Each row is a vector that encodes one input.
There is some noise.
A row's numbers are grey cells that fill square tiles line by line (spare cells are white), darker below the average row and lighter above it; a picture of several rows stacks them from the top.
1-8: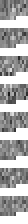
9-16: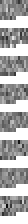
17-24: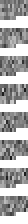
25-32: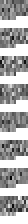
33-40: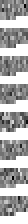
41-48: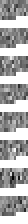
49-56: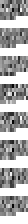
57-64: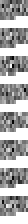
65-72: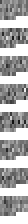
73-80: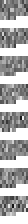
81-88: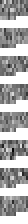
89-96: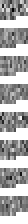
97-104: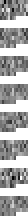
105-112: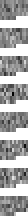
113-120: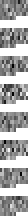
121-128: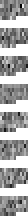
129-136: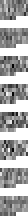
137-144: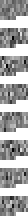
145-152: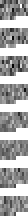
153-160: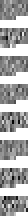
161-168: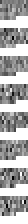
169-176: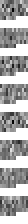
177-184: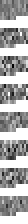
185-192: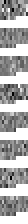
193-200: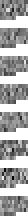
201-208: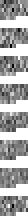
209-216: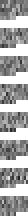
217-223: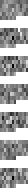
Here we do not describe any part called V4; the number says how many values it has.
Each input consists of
either a point on an 8-point line and a value of V4, or a list of up to three points on a 7-point line.
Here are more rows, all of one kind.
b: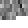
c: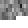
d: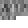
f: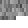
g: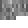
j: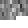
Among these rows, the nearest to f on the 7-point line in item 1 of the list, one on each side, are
d and g.
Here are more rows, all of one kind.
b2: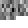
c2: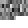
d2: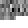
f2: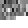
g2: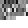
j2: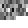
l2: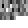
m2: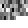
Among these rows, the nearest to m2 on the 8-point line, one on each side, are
j2 and l2.
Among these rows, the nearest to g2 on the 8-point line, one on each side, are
b2 and f2.
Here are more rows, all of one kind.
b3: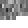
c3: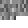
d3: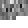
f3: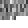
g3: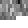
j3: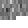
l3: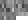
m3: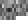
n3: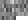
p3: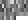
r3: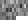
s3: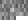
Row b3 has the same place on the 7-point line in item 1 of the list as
d3, j3 and r3.
